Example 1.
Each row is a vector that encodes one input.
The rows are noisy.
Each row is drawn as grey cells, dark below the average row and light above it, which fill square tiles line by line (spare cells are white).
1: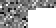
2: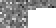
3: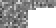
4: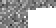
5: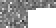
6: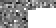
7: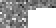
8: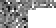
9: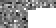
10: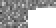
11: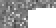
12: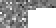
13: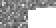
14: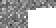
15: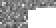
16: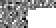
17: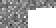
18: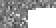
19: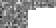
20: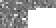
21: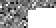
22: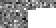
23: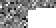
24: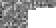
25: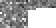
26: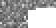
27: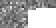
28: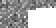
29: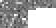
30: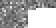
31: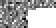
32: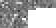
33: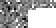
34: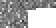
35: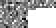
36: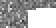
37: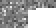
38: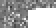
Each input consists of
either one of 4 labels, or three true/false values.
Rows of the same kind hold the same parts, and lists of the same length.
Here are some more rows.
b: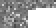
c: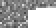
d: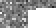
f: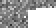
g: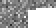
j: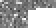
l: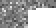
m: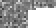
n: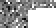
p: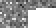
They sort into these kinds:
b, c, d, f, g, j, l, m, p
n

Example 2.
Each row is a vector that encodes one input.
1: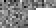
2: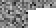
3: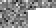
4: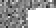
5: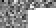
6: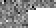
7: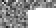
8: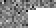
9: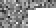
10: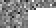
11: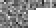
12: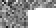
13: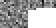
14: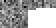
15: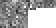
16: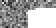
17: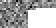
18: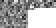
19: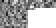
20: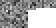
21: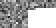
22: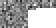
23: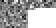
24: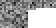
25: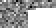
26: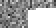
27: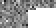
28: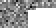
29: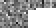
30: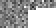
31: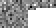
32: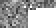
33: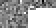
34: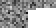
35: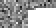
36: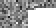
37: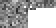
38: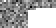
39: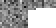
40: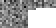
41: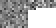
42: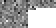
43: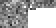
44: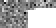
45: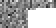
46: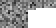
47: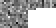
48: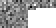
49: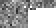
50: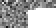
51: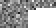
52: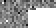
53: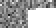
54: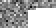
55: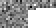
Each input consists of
two labels (each one of 4).
